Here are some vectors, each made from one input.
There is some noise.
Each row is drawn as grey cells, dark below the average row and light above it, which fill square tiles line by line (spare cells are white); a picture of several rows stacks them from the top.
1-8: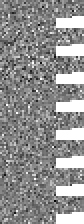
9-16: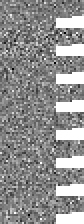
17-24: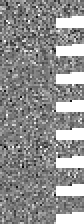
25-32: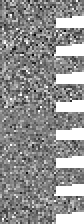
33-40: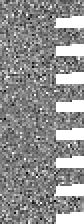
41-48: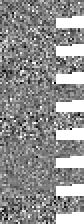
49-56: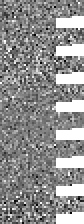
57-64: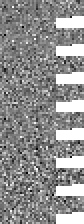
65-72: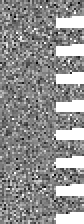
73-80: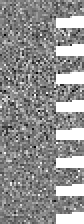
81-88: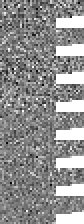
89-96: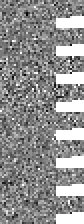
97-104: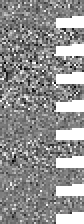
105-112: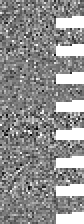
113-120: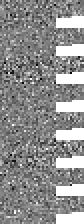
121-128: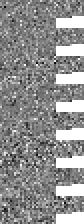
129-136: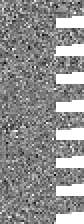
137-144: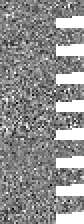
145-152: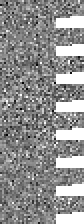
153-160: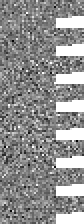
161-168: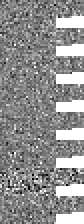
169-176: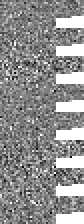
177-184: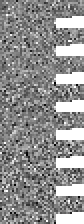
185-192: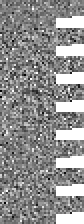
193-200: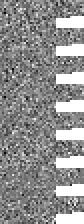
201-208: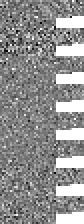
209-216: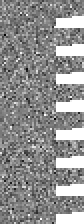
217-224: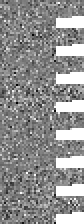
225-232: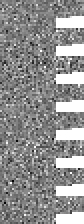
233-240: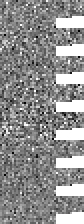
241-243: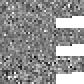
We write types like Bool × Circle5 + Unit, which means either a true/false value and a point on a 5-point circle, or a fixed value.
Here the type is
Bool × Line9 + (Circle6 + Unit) × Tree9.
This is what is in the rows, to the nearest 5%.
About 30% of them hold a point on a 9-point line and a true/false value. The rest hold a node of a 9-node tree, together with either a point on a 6-point circle, or a fixed value.
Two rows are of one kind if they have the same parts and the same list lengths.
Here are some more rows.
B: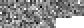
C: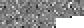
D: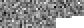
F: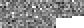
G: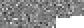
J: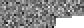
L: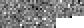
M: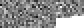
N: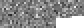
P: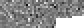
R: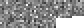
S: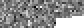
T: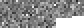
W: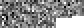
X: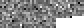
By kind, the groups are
B, D, J, M, P, S, T, W
C, F, L, R, X
G, N

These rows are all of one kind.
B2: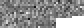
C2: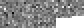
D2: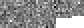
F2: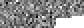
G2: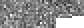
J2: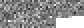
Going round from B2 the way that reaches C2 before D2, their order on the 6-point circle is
B2, F2, C2, J2, D2, G2.
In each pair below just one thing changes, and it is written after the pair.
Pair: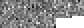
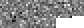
the true/false value
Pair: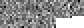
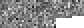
the place on the 9-point line
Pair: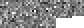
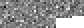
the place on the 9-point line
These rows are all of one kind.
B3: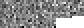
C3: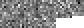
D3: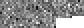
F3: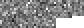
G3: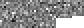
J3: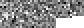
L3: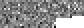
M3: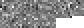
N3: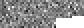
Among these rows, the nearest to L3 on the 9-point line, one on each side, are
D3 and G3.
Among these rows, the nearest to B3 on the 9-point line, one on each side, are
J3 and N3.
